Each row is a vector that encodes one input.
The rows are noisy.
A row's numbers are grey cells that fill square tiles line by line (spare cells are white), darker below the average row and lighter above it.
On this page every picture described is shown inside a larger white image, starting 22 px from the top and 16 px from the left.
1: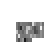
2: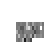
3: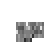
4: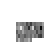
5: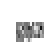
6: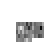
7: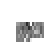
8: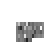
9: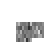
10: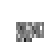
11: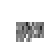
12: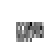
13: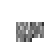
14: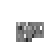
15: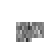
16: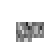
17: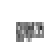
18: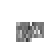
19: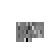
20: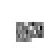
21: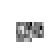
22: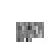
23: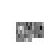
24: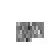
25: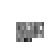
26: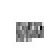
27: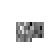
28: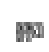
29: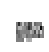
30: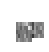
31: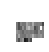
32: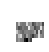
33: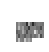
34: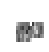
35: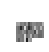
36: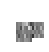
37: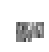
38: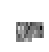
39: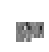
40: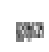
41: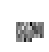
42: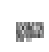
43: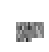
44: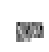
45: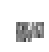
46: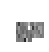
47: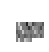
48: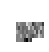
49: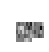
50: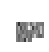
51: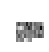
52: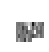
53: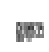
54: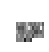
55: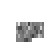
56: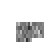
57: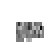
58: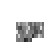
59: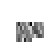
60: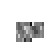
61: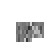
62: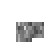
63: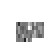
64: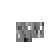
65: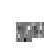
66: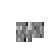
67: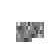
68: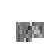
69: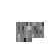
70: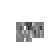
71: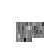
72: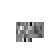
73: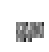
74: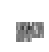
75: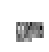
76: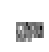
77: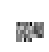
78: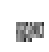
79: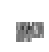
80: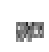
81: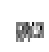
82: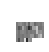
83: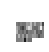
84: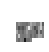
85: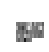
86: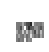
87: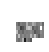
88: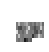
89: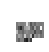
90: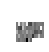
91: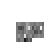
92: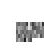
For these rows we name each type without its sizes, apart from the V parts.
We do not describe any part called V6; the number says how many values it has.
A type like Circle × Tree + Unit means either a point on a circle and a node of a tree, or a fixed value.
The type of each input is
(Bool × Bool × Bool + V6) × Line.
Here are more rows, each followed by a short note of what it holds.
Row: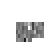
a point on a line and three true/false values
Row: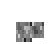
a point on a line and a value of V6
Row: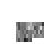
a point on a line and a value of V6
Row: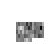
a point on a line and three true/false values
